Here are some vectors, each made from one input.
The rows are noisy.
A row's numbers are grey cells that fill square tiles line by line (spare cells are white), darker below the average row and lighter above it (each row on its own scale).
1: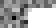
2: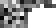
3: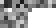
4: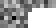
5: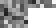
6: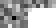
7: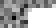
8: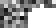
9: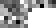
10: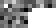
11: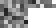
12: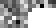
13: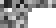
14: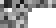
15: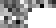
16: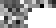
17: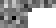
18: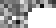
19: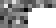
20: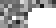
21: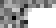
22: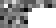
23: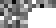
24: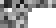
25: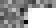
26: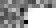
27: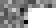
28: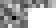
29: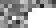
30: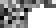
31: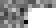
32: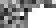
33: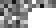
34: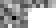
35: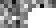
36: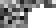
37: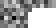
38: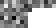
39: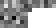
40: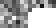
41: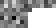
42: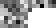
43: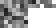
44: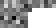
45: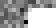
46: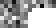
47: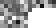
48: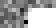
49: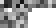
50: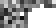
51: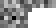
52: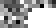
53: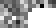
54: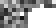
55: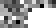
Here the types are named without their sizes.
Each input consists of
either a fixed value, or a node of a tree, or three true/false values.
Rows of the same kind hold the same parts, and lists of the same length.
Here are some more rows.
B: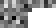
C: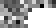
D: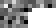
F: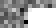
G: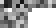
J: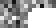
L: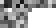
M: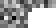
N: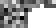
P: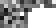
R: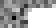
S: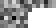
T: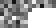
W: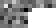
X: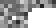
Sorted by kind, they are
B, D, F, M, N, P, R, S, W
C, J, T, X
G, L

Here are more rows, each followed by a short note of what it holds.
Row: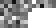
a node of a tree
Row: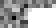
three true/false values
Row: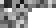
a fixed value
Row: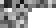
a fixed value
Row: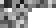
a fixed value
